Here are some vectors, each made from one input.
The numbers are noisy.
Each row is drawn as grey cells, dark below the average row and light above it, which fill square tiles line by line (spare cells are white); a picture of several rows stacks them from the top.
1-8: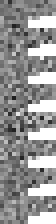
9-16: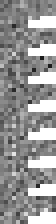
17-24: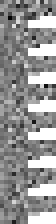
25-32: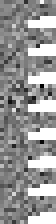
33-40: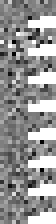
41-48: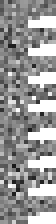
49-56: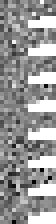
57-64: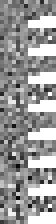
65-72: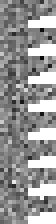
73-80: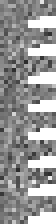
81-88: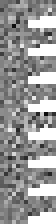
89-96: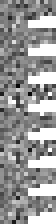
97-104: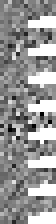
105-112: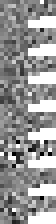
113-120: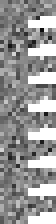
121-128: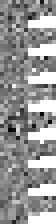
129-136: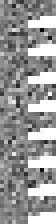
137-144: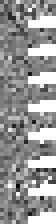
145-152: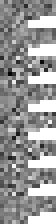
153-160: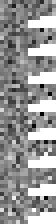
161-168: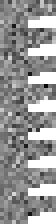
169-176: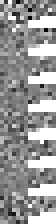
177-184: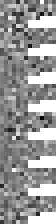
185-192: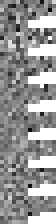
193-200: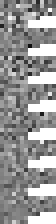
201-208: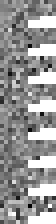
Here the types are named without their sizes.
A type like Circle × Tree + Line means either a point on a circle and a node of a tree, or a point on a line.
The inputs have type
(Circle + Unit) × Tree × (Tree + Unit).
